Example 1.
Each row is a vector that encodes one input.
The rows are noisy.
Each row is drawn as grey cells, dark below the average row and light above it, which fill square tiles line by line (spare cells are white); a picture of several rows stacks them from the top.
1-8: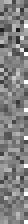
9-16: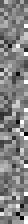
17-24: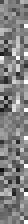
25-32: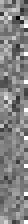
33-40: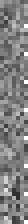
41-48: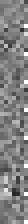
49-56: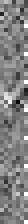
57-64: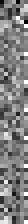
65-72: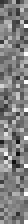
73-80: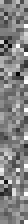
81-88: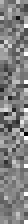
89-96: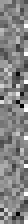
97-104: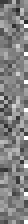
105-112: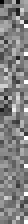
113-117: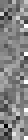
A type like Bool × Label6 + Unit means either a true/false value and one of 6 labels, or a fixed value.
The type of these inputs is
Bool × Bool × Bool × Bool × Bool.
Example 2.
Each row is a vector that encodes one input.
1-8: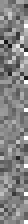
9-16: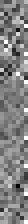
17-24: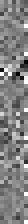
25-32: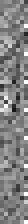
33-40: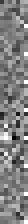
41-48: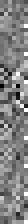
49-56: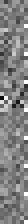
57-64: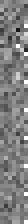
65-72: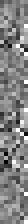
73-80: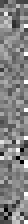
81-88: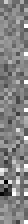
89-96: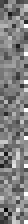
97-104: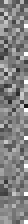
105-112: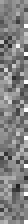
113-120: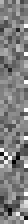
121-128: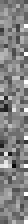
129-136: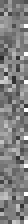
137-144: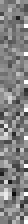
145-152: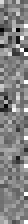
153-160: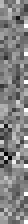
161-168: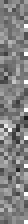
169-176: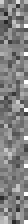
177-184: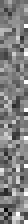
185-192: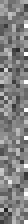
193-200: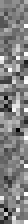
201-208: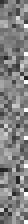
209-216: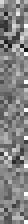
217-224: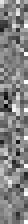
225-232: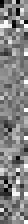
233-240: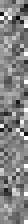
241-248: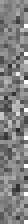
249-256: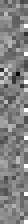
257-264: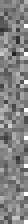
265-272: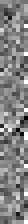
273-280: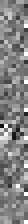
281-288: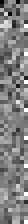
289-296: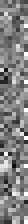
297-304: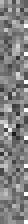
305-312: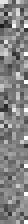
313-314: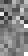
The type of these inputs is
Bool × Bool × Bool × Bool × Bool.
